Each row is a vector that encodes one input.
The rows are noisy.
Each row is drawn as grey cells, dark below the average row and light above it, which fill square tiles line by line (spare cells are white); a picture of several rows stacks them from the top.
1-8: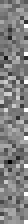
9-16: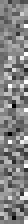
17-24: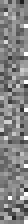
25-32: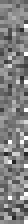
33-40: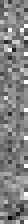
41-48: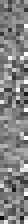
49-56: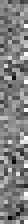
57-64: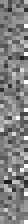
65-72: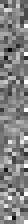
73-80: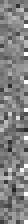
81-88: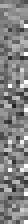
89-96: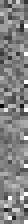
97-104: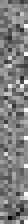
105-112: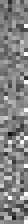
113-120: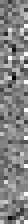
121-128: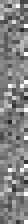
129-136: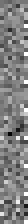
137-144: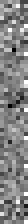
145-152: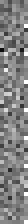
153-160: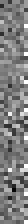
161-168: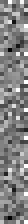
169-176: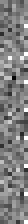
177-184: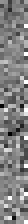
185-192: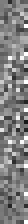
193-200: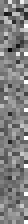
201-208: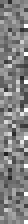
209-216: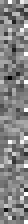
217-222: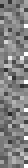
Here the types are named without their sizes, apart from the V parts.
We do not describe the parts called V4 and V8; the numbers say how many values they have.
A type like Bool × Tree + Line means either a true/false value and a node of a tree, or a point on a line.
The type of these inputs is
Circle + (Line + List(Bool × V8)) × V4.
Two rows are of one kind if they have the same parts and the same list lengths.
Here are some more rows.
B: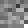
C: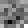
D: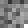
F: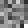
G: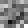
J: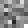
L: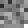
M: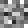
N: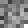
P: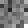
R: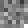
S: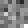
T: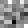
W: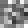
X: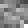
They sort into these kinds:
B, L, N, P
C, G
D, R, S, X
F
J, M, T, W

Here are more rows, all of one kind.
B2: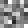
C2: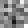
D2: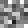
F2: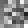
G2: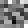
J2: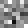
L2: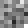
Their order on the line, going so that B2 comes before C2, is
F2, B2, D2, G2, C2, L2, J2.
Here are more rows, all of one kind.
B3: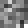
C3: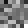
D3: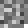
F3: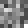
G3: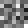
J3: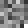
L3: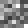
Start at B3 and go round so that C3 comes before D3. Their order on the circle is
B3, J3, C3, D3, L3, G3, F3.
